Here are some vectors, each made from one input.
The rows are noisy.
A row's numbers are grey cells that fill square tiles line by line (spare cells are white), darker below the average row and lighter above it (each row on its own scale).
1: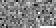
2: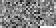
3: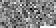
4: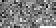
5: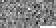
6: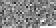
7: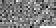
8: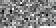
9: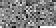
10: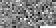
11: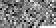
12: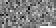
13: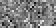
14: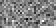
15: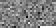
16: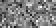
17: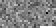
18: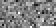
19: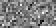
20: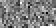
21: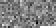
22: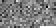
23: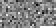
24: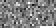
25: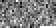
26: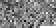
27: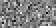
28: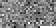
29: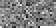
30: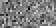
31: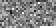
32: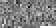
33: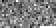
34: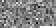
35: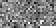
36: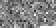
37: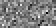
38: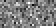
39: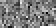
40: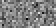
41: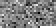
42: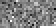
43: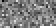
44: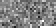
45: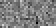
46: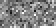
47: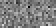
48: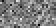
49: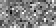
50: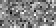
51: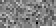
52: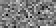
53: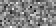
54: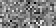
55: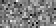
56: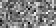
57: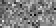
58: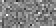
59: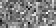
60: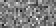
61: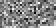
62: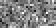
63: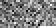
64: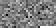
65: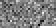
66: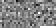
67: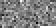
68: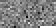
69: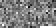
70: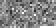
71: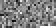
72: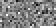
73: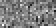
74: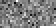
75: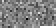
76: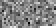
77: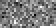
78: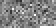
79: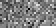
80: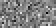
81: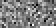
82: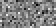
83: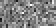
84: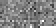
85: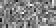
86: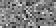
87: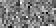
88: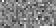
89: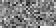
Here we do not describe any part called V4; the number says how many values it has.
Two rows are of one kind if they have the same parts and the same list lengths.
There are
2 kinds of row.
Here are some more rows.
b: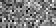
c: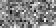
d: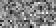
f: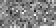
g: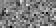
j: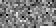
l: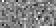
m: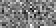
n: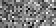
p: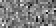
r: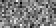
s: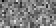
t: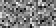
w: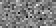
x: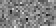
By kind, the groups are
b, g, j, l, m, n, w
c, d, f, p, r, s, t, x

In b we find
two labels (each one of 5) and a value of V4.
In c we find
one of 5 labels, a point on a 5-point line and a value of V4.
